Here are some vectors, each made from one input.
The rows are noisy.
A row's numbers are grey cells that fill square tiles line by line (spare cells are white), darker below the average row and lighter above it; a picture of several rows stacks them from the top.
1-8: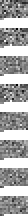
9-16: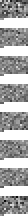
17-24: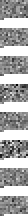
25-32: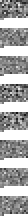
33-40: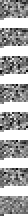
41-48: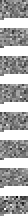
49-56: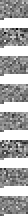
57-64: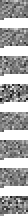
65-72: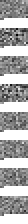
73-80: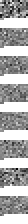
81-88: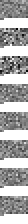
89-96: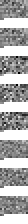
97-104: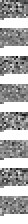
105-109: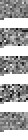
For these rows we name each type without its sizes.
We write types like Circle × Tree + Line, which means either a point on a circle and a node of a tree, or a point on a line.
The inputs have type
(Bool × Bool × Bool × Bool + Unit) × Circle + List(Line).
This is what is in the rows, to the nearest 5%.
About 65% of them hold a point on a circle, together with either a fixed value, or four true/false values. The rest are lists of points on a line.
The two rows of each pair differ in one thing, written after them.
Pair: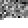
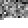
the place on the line in item 2 of the list
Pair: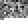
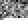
the place on the line in item 1 of the list
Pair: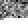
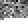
the place on the line in item 1 of the list
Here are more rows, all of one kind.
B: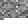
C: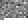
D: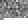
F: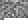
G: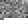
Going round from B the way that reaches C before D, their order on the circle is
B, G, F, C, D.
